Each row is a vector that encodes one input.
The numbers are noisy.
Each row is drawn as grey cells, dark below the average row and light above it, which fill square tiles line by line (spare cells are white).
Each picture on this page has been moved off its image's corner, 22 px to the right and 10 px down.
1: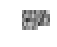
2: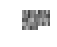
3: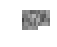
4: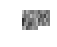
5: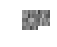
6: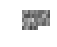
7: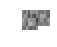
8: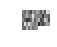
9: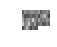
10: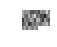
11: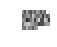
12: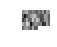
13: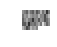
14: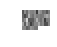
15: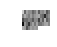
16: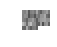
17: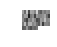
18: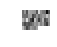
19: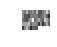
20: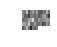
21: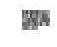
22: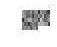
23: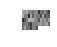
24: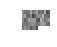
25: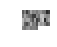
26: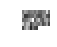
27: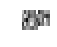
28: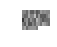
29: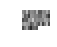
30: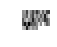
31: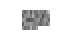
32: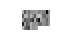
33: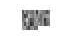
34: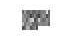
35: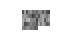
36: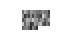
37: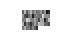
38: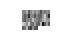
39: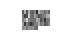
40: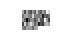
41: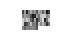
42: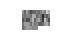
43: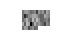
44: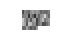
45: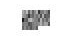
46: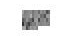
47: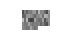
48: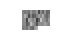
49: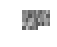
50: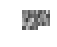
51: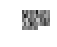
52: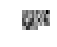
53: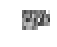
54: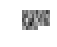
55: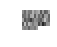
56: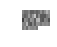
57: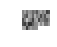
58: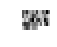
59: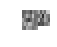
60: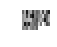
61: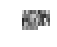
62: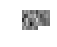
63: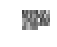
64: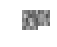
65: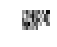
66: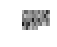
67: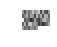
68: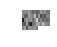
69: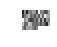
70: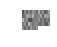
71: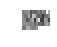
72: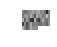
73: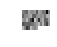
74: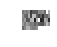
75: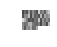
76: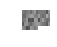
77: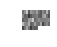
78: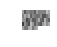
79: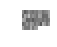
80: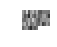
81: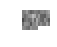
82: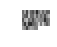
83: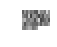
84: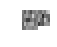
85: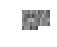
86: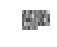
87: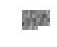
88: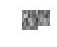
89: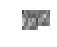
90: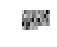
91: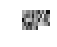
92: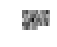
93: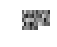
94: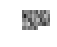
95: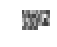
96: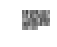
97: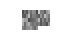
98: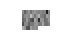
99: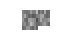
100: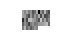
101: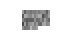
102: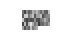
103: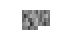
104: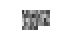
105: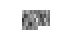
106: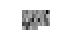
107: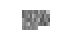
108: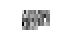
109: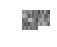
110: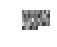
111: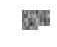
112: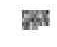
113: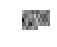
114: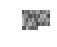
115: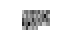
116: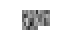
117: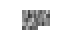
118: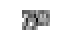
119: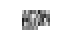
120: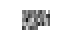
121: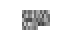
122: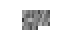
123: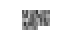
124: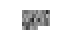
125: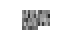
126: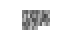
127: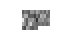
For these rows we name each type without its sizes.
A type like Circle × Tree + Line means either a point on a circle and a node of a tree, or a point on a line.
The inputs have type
(Circle + Unit) × Line + Label.
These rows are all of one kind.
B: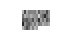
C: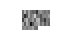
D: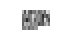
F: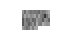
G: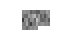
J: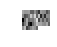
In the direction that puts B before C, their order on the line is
B, F, G, J, C, D.
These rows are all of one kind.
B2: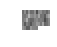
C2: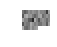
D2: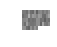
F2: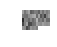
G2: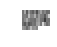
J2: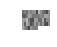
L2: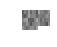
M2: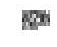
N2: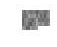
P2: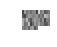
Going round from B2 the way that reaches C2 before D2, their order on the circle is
B2, N2, G2, P2, M2, C2, L2, F2, J2, D2.
